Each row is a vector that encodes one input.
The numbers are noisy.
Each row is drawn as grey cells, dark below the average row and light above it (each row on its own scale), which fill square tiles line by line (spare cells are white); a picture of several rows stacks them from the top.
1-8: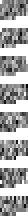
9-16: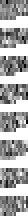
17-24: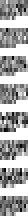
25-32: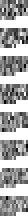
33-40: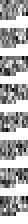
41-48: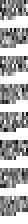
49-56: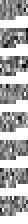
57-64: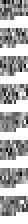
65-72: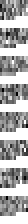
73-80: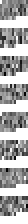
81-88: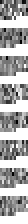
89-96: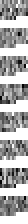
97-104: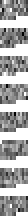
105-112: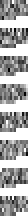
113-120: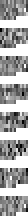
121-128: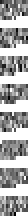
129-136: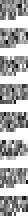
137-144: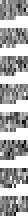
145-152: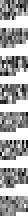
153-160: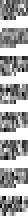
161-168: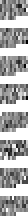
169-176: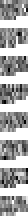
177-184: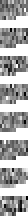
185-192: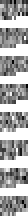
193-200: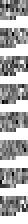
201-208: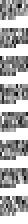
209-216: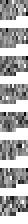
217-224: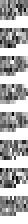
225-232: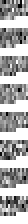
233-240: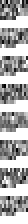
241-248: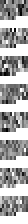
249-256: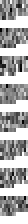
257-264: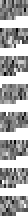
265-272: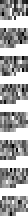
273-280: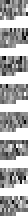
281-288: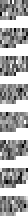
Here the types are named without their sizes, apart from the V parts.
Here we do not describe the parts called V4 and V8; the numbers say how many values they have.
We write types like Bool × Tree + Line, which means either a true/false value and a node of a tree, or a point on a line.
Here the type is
Label × (Line × V4 + V8).
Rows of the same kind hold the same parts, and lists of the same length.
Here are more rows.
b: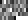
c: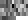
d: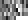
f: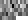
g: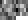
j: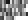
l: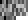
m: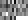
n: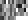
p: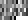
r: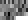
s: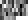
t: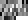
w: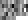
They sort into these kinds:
b, c, d, f, g, l, m, p, t, w
j, n, r, s

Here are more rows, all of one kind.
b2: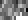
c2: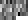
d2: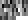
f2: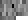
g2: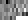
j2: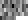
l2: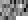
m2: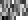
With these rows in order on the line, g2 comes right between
c2 and d2.
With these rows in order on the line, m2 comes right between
f2 and l2.
